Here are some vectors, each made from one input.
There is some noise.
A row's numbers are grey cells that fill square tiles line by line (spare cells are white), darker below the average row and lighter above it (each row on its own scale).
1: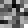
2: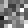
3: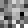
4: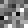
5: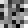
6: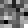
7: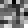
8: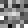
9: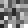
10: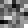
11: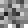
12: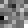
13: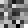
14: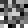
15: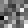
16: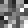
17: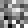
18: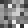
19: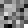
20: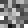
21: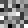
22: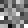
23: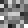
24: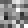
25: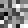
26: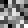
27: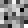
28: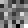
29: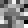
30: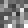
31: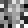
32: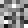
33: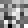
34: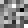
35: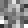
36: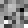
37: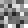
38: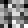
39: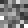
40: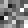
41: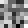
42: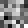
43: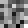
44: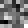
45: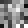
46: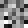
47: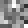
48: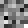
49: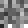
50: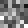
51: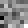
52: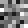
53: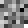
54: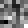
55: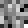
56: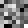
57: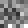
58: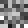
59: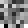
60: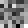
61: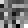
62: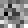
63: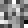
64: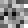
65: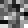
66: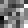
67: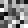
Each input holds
a point on a 4-point line and a true/false value.
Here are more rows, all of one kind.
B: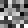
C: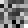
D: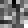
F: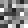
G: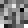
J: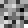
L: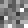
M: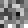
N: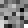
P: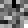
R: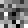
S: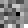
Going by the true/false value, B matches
G, J and N.
